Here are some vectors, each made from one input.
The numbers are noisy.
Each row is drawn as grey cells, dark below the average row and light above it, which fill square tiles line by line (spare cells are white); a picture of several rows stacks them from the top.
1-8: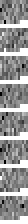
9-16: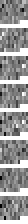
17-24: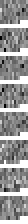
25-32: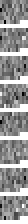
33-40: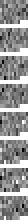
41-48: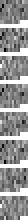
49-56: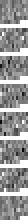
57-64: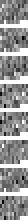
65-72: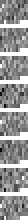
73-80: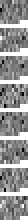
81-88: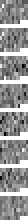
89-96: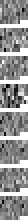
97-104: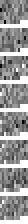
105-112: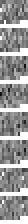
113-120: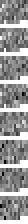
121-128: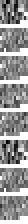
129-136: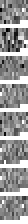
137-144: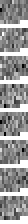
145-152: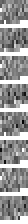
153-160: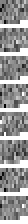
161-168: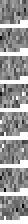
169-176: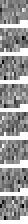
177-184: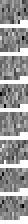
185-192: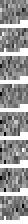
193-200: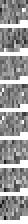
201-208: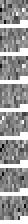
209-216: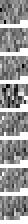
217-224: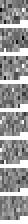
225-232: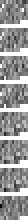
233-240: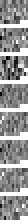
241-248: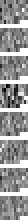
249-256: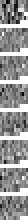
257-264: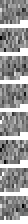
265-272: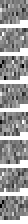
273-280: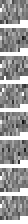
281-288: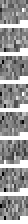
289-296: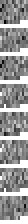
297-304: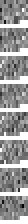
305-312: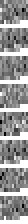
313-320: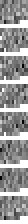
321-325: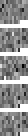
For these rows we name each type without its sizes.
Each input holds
either a fixed value, or a node of a tree and three true/false values.
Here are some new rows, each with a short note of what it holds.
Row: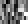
a fixed value
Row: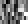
a fixed value
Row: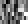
a fixed value
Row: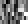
a fixed value
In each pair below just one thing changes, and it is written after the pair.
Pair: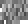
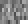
one of the three true/false values
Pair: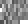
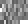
the node of the tree
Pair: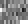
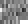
the node of the tree
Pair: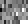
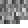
one of the three true/false values
